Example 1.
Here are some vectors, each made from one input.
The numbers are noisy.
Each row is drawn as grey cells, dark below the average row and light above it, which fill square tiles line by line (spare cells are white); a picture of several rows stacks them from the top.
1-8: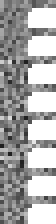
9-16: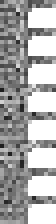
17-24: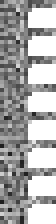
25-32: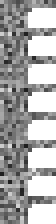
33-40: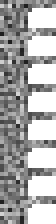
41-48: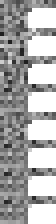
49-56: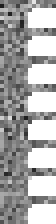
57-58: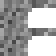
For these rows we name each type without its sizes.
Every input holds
a point on a line.
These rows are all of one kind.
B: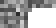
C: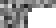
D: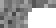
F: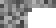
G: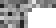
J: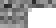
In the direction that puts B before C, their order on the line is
G, F, D, J, B, C.
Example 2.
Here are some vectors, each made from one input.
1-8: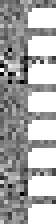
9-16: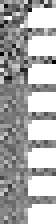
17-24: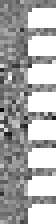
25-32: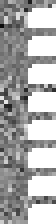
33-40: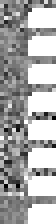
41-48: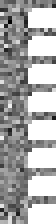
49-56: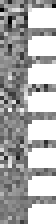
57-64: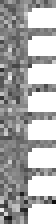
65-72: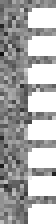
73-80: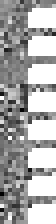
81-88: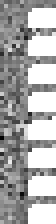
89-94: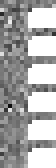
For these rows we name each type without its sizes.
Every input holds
either a fixed value, or a node of a tree.
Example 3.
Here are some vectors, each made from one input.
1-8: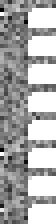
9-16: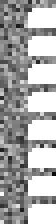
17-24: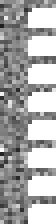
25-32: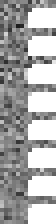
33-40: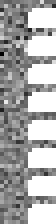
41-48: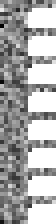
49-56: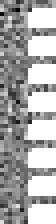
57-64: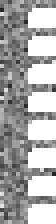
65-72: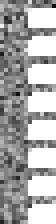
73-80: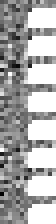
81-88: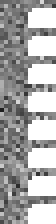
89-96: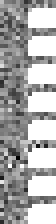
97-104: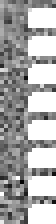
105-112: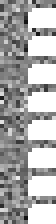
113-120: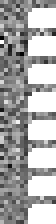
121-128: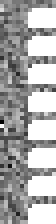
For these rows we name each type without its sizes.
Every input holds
a point on a circle.
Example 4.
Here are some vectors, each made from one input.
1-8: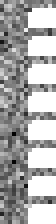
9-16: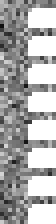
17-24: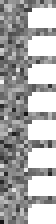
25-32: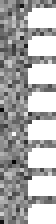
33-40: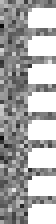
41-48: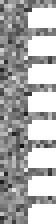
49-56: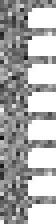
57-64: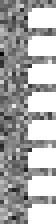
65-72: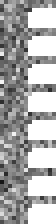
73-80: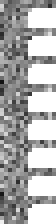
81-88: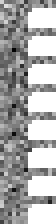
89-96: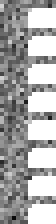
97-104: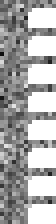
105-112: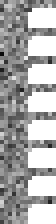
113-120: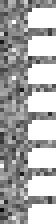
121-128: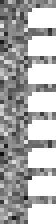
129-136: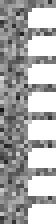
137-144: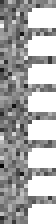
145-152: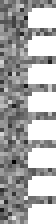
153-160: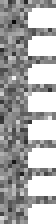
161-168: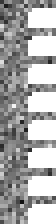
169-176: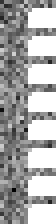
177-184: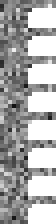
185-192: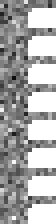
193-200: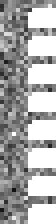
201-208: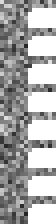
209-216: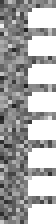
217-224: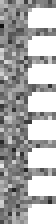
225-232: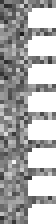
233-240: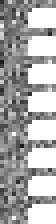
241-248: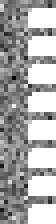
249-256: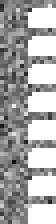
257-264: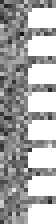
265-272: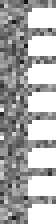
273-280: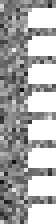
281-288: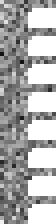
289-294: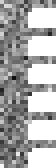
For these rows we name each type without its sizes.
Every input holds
four true/false values.
